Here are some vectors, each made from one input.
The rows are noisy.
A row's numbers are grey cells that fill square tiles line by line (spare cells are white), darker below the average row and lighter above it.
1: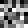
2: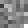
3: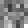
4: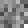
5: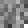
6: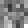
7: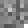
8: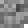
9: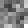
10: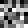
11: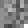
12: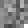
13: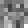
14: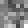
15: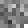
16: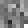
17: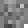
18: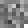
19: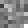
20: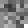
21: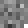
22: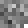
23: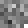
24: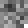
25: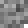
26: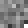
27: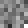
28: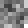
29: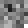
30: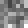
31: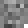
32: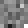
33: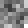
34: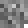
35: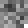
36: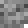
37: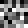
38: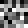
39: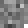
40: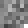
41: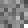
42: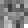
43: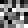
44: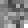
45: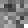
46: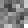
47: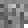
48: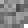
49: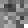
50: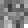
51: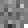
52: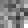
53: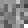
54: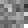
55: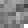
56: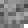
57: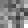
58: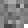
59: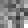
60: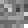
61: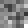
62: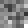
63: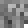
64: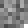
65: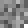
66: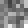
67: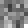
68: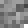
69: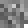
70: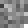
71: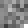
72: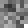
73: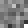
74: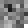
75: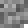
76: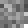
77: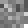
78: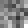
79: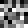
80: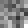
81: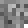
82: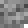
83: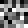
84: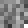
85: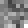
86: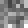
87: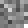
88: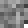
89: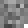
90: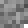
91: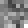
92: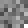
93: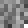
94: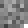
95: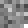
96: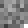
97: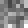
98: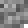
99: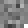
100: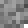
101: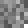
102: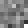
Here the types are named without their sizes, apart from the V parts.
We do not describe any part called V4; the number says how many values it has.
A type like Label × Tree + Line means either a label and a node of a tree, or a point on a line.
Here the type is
List(Bool × V4).
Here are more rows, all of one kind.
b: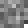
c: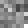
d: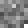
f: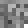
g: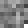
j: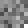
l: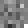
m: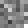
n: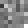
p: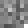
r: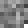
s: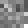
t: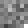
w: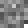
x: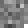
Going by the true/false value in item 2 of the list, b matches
f, g, r and t.
